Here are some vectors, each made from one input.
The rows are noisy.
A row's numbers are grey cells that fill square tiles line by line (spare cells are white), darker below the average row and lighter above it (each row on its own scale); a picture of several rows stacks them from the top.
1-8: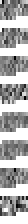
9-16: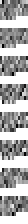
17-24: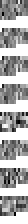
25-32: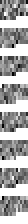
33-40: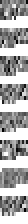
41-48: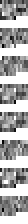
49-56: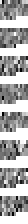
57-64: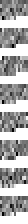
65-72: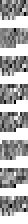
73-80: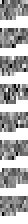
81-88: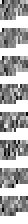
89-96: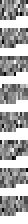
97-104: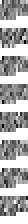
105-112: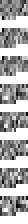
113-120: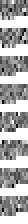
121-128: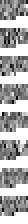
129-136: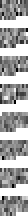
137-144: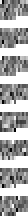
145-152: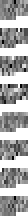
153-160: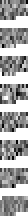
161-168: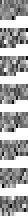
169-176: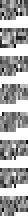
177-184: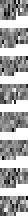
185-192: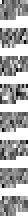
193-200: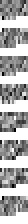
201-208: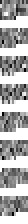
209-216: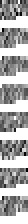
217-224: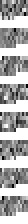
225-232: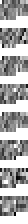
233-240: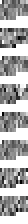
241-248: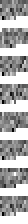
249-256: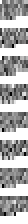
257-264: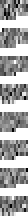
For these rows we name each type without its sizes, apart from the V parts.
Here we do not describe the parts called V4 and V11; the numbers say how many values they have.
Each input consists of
either a value of V4 and a value of V11, or a list of points on a line.
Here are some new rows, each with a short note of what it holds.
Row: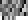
a list of one item
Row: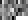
a list of two items
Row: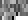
a list of two items
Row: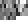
the empty list
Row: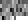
a list of one item
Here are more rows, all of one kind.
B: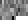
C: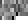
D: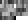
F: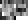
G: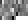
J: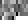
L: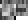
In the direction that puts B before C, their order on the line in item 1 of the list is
L, F, D, B, G, C, J.
